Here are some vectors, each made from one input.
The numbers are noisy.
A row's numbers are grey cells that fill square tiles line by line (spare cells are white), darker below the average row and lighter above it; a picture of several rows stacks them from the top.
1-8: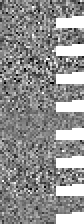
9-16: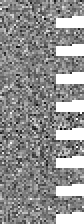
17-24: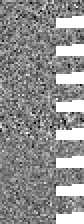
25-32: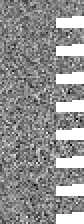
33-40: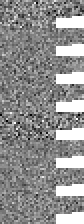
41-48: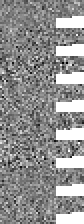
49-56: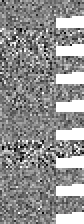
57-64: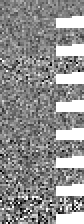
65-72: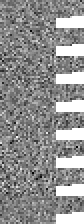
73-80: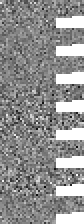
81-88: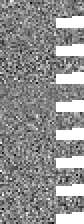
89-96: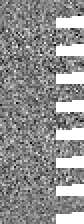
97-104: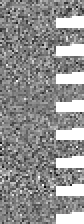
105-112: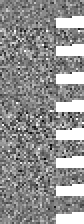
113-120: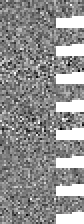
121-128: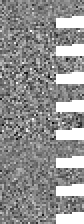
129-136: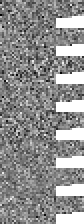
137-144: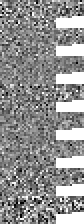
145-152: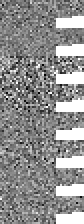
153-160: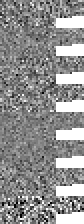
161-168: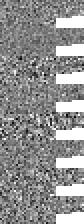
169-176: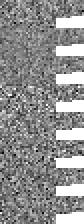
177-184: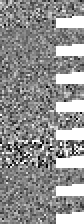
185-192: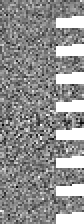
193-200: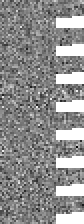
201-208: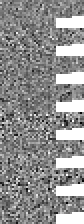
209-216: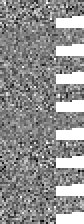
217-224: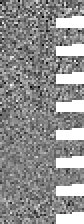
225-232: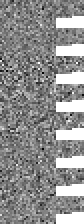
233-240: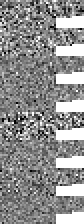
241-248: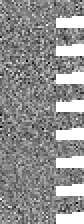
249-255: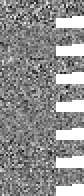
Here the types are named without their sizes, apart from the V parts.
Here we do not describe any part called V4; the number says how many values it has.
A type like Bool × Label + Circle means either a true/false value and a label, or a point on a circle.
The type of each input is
List((Circle + Line) × V4).
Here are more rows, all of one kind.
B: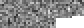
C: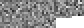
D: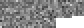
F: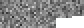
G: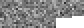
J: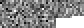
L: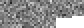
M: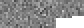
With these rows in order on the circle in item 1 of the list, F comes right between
B and J.
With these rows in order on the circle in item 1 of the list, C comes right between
G and L.
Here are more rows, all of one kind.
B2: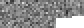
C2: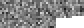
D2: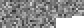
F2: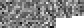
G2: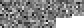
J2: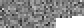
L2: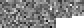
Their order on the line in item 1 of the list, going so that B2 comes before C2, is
G2, J2, L2, B2, F2, D2, C2.
